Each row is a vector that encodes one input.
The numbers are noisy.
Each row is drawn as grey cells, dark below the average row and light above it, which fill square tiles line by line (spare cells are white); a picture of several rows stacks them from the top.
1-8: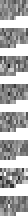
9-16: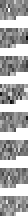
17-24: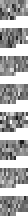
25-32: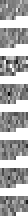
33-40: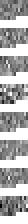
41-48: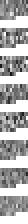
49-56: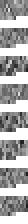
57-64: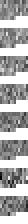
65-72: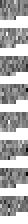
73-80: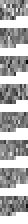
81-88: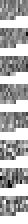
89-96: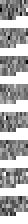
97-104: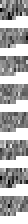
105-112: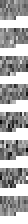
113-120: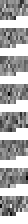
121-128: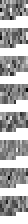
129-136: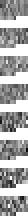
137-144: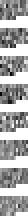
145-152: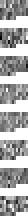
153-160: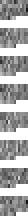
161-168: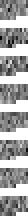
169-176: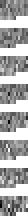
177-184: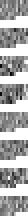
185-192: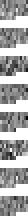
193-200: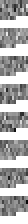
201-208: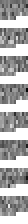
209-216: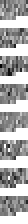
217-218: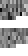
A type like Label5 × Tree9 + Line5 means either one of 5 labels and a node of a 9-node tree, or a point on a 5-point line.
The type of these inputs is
(Circle8 + Line17) × Line7.
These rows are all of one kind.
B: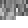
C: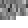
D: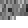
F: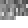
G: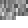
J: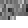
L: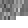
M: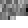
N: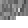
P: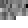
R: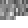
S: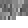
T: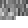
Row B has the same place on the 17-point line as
M and S.
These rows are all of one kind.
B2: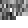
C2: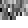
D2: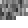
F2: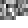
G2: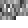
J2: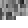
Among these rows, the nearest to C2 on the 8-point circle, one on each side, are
B2 and D2.
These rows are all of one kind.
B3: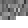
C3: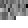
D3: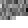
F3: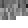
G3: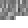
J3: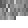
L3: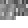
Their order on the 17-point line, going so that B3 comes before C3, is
L3, D3, B3, F3, G3, C3, J3.
